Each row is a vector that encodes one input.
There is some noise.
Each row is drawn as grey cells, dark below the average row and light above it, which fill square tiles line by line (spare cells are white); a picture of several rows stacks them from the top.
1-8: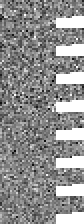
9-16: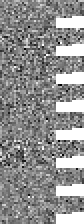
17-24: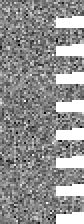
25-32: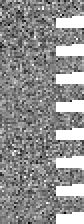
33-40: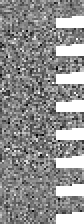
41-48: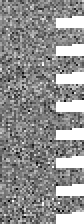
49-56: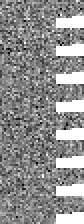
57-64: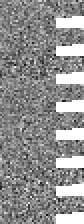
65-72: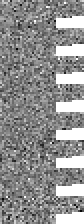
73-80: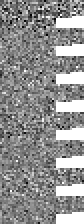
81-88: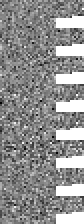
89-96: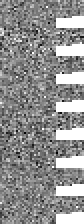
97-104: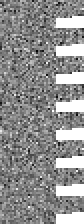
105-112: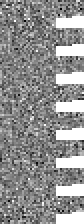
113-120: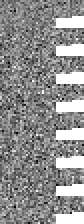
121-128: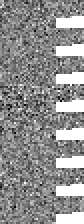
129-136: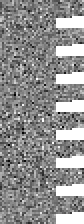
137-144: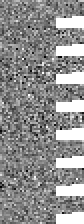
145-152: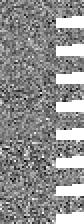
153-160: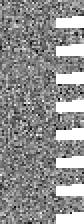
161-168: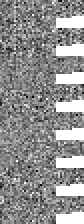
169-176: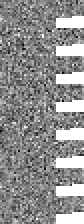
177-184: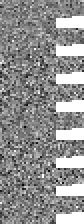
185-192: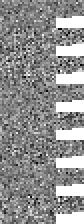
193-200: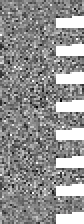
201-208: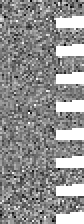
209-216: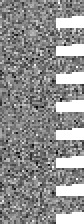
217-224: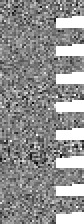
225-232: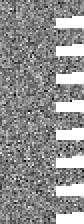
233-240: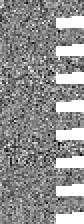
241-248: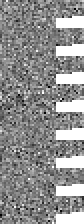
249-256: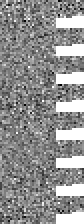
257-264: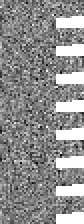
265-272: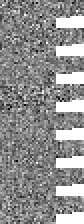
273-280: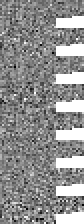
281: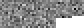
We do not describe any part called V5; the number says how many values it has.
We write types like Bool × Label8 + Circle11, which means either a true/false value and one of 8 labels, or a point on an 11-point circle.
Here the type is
Label4 + (Line7 + Tree10) × V5 + Line8.
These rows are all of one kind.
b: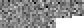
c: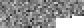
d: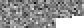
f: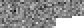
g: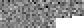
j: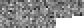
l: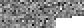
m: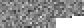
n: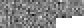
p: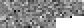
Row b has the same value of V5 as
g and n.
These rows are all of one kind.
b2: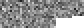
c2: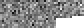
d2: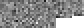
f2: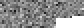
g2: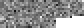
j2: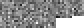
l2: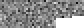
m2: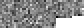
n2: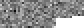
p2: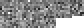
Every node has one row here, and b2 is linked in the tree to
g2.
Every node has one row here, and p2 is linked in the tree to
j2.
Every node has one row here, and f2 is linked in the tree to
c2 and n2.
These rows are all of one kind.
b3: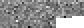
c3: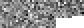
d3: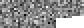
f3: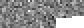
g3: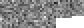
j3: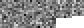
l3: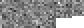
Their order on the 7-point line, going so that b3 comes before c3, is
d3, b3, f3, c3, j3, l3, g3.
